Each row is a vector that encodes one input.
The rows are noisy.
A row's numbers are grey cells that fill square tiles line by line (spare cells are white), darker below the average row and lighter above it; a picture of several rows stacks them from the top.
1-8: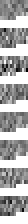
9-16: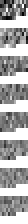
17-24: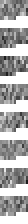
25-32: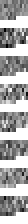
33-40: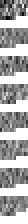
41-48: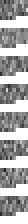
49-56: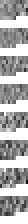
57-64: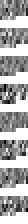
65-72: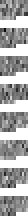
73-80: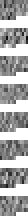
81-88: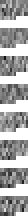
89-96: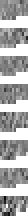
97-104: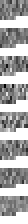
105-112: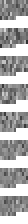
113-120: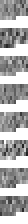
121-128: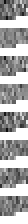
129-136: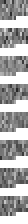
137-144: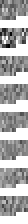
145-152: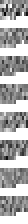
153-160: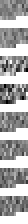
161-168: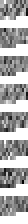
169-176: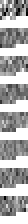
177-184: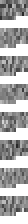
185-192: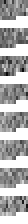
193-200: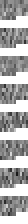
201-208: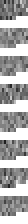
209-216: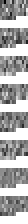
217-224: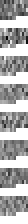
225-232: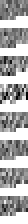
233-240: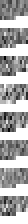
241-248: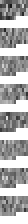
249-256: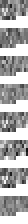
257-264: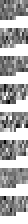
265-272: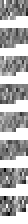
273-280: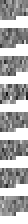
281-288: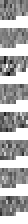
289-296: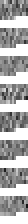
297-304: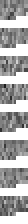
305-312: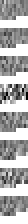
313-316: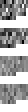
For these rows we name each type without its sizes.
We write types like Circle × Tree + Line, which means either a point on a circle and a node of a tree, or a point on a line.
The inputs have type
Bool × Line × (Tree + Unit).
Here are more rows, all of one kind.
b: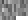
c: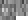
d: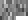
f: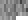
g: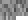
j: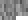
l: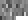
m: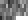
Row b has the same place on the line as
g and l.
